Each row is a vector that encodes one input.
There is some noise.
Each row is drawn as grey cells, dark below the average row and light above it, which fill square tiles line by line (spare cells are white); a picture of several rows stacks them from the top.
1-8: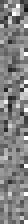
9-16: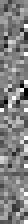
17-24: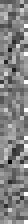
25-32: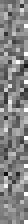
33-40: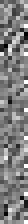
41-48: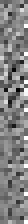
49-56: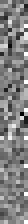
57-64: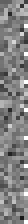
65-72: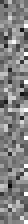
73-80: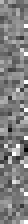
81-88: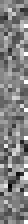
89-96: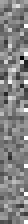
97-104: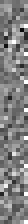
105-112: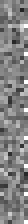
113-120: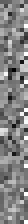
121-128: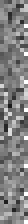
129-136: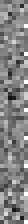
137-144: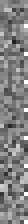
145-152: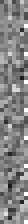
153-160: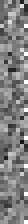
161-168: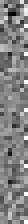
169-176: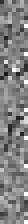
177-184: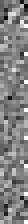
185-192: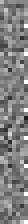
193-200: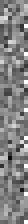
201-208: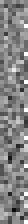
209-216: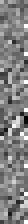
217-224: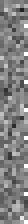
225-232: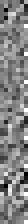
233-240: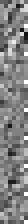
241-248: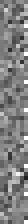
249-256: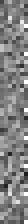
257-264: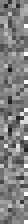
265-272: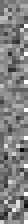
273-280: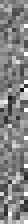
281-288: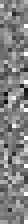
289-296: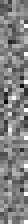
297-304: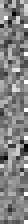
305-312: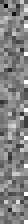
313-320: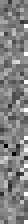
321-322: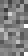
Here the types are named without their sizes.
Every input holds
two labels, together with either a fixed value, or three true/false values.
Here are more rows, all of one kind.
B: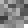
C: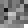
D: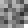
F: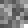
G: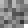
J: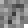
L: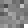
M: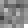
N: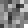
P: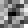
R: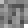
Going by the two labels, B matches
J and R.
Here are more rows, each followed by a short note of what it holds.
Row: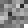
two labels
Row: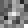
two labels
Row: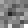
two labels and three true/false values
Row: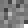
two labels and three true/false values
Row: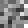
two labels
